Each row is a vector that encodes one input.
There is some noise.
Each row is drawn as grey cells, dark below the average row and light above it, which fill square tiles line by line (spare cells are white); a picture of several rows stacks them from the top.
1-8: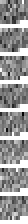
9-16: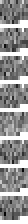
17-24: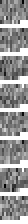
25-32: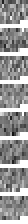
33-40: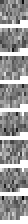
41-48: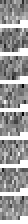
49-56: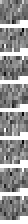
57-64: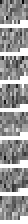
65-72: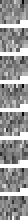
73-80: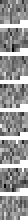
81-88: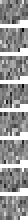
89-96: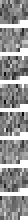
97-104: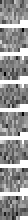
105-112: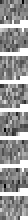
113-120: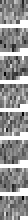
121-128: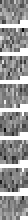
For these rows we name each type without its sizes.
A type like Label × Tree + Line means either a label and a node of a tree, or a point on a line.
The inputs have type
(Label + Line) × Line.
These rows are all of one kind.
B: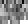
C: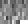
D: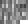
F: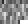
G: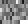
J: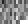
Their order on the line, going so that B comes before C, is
B, F, D, G, C, J.
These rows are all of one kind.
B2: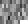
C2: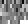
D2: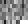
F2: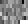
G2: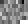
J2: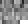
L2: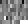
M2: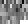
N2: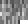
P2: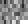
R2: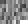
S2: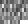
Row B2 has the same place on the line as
C2, M2 and S2.
